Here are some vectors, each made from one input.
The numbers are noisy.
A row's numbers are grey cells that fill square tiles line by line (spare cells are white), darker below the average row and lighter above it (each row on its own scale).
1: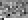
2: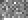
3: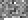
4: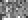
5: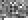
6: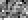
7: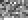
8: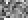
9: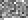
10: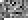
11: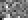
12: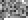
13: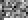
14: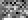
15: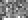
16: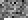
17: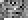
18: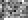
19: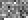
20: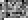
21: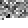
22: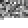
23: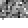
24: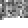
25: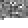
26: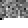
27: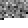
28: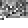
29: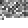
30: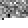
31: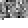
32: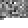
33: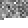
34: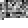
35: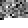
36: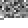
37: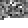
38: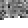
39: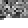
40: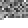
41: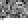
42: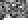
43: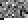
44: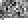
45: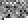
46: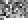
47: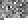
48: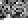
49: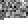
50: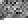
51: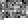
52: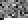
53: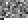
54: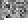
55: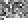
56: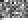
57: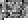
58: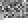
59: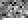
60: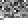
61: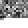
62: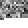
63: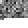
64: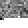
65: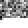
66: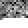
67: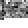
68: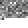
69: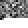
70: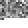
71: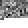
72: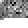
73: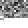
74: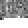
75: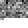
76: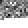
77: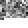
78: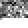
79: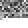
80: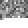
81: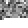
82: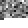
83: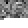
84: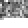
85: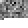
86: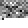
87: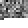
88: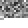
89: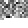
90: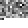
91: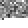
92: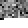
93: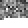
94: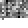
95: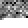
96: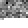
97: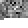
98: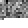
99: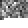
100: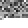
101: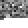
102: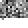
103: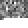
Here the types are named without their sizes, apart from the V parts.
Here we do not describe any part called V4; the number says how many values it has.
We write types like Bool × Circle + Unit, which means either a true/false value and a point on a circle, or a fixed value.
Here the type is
List(Bool × V4).
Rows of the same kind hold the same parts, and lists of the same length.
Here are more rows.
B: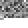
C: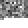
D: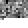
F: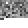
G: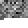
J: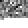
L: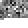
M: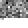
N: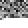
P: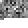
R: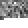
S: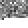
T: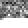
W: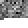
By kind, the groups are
B, N
C, F, J, R, S
D, G, L, M, P, T, W

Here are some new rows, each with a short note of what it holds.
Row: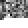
a list of two items
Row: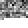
a list of one item
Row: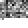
a list of one item
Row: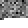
a list of one item
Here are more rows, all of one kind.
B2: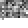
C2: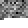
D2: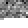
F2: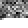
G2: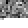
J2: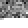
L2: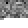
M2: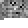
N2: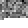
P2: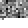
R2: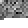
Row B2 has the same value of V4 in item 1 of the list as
C2, L2, M2 and P2.
